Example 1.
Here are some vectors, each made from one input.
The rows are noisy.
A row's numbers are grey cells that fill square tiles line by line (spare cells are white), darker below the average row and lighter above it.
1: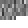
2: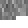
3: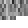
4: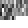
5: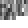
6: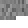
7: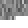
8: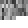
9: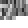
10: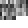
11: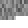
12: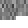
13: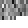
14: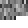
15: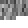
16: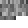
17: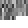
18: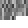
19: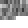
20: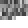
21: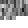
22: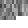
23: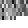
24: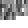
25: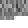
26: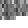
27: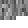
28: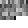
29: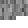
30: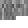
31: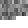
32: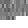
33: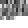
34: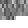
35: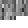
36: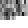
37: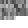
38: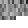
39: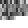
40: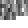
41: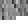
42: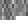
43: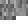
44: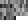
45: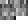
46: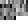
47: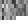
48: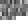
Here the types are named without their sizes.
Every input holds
a point on a line.
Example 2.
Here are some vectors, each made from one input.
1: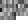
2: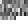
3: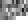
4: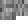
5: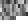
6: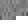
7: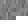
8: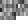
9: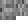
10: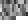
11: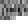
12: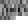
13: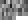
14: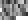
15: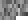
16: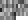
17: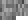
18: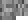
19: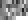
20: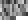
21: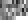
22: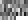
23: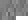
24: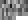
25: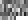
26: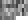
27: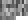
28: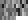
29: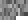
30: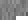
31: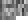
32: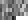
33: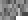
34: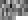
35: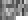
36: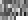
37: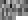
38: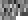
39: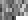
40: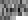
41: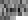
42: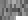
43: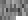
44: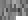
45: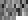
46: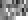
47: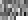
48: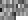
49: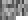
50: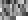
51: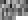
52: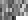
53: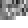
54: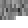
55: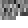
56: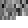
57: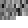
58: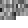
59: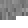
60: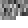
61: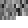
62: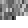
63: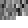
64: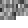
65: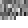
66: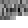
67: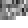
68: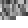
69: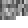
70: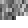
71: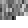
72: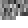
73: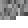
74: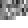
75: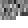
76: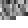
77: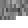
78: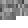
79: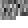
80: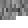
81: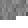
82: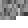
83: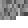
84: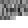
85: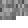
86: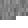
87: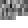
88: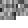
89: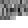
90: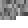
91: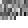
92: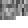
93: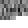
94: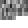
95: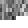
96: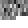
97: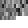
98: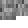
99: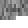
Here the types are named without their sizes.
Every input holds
a node of a tree.
